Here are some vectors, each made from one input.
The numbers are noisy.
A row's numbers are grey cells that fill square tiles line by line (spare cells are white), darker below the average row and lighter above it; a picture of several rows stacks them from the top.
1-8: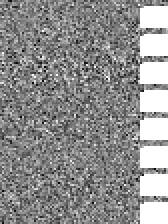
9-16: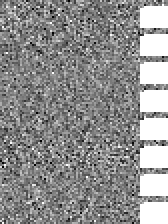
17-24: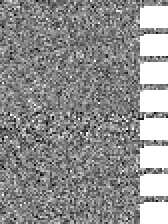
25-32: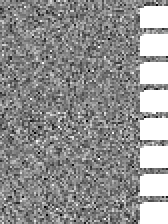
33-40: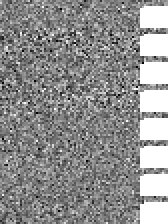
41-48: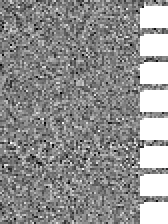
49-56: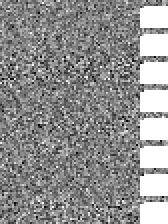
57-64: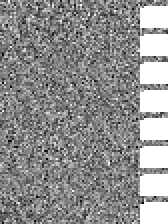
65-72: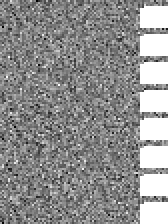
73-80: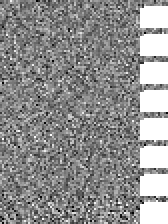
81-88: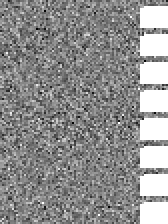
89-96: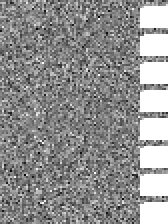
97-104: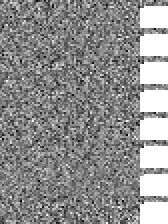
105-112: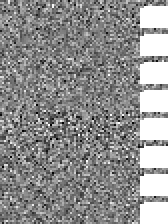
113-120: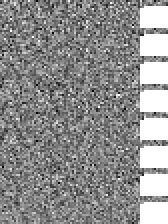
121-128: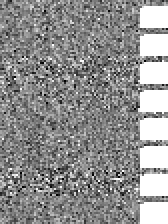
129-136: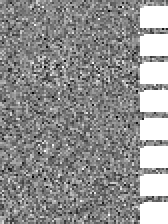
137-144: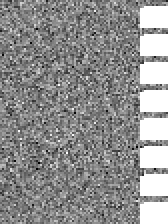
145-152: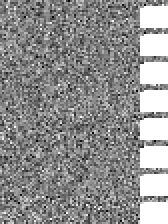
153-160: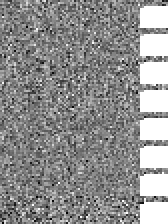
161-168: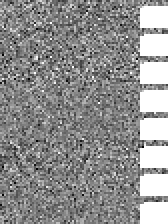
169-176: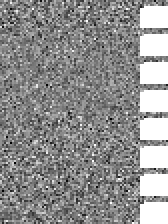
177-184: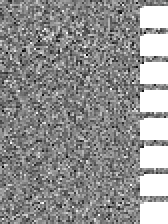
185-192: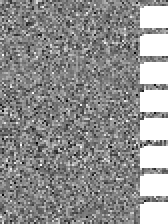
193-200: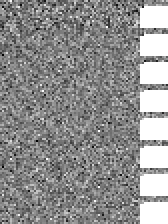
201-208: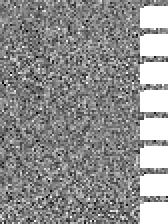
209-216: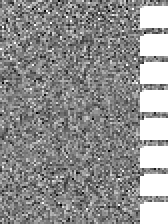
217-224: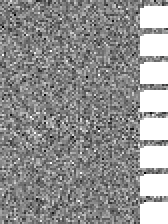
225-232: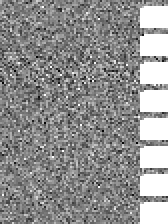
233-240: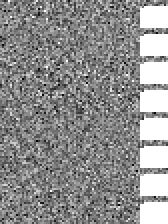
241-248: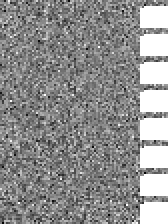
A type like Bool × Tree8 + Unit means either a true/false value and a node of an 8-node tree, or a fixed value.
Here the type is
Bool × (Circle6 + Line8) + Line11.
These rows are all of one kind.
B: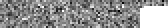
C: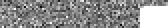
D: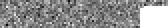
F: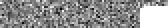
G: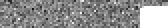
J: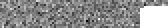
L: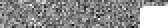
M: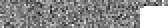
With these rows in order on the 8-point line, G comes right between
C and D.
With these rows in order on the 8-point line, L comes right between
B and F.
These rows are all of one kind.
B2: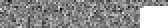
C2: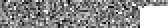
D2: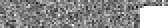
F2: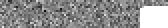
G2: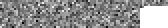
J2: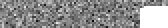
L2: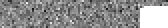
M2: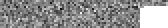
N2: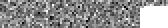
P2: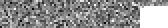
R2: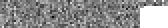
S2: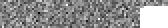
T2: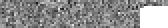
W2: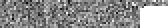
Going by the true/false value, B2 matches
F2, L2, M2 and P2.
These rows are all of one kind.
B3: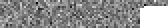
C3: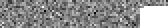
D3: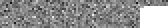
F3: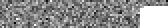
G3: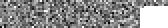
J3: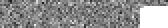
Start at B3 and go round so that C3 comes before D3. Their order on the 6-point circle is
B3, C3, D3, F3, J3, G3.
